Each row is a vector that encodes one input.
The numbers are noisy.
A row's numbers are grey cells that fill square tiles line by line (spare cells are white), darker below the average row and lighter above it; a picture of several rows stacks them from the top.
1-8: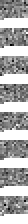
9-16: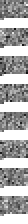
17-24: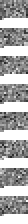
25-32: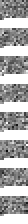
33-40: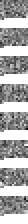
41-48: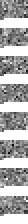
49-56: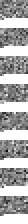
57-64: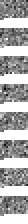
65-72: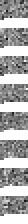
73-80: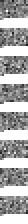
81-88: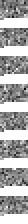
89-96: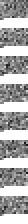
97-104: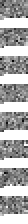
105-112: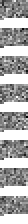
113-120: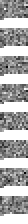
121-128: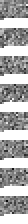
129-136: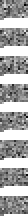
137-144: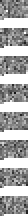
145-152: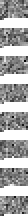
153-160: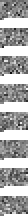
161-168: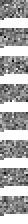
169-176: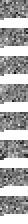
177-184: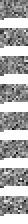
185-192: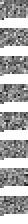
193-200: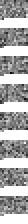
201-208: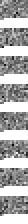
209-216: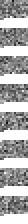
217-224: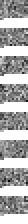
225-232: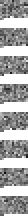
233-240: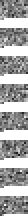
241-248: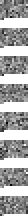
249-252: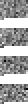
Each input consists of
a node of each of four 9-node trees and four true/false values.
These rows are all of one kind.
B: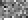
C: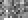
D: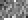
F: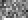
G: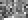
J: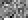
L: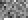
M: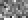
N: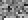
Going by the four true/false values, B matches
D, J and L.
